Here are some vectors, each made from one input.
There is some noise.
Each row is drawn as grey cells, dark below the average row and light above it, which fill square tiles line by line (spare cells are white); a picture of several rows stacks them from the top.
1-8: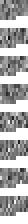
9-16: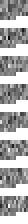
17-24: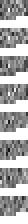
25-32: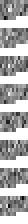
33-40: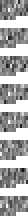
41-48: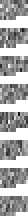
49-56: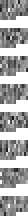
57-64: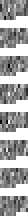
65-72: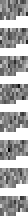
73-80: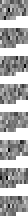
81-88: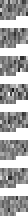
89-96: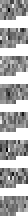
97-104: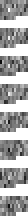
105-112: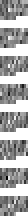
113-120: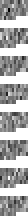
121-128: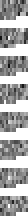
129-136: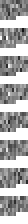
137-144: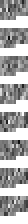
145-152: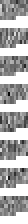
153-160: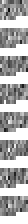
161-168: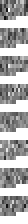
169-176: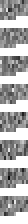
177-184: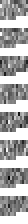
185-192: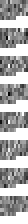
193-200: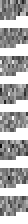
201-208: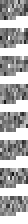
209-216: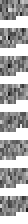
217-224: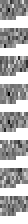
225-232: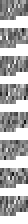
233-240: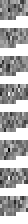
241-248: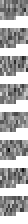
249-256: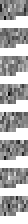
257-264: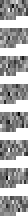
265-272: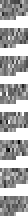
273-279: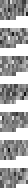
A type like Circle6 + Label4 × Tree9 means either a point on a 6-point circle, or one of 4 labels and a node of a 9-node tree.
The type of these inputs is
(Label4 + Label12 × Tree10) × (Line12 × Line12 + Unit).
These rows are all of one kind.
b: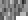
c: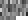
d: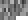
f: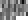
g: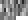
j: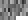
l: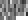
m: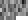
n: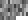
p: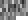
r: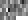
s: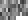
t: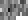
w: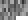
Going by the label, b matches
d, g, j and w.
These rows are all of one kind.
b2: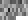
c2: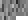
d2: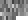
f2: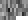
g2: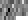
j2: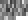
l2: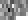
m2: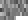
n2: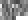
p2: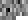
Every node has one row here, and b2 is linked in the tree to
g2, j2 and l2.
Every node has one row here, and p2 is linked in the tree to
g2.
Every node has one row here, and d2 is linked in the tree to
m2.
